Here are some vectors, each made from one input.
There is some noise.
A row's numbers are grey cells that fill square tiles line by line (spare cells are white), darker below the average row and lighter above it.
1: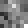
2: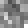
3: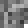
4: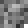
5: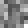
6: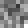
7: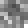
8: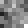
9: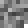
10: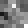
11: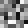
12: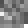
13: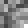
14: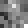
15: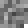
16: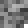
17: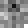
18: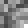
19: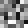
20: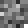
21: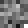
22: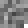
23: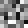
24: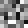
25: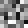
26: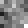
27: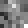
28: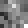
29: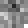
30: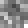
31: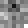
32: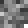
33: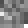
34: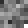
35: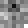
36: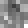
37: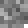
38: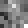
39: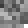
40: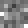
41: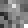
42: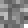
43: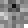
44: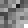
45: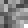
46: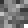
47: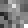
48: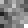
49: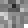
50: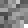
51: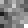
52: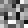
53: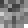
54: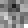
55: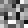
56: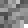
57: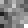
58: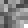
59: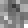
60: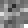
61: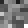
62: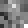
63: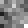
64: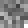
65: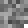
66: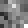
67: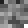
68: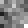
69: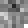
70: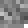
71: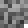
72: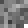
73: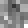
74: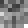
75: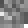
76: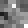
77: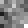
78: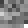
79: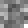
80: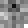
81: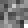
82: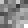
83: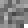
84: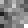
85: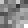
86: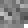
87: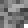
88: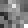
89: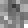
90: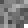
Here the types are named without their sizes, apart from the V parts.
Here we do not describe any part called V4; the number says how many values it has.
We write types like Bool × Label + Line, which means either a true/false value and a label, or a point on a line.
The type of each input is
List(Bool × V4).
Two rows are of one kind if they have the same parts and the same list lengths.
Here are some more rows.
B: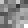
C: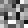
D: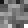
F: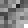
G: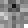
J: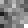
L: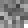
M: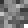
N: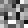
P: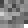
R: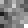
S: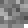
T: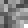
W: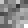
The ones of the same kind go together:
B, F, J, R, T, W
C, N
D, G, L, M, P, S

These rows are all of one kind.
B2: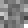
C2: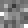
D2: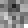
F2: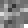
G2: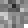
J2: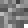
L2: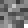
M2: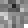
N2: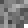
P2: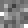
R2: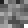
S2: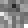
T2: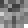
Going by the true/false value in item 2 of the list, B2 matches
L2 and N2.
